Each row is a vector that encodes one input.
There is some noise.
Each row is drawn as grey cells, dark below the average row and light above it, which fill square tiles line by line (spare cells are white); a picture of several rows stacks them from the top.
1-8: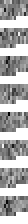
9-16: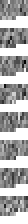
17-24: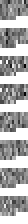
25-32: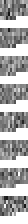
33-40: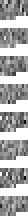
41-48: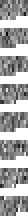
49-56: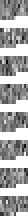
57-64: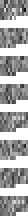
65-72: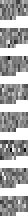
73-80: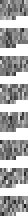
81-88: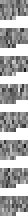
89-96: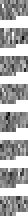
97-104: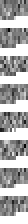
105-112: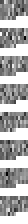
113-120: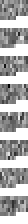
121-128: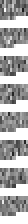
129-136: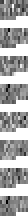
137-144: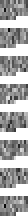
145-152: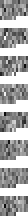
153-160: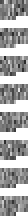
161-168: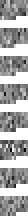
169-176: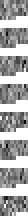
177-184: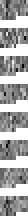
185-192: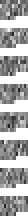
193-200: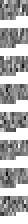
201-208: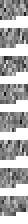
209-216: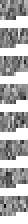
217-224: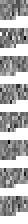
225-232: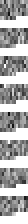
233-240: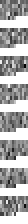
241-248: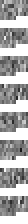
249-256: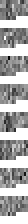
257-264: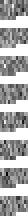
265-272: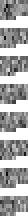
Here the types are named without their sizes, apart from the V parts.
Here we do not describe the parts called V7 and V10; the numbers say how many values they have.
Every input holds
a point on a line, a true/false value, a value of V7 and a value of V10.
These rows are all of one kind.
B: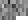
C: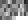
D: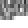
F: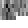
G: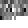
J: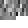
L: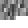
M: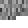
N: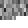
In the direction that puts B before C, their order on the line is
D, L, F, B, J, M, N, C, G.
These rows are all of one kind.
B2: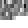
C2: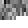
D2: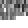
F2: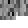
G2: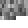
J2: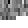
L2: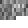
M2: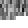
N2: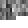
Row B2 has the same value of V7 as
C2 and J2.
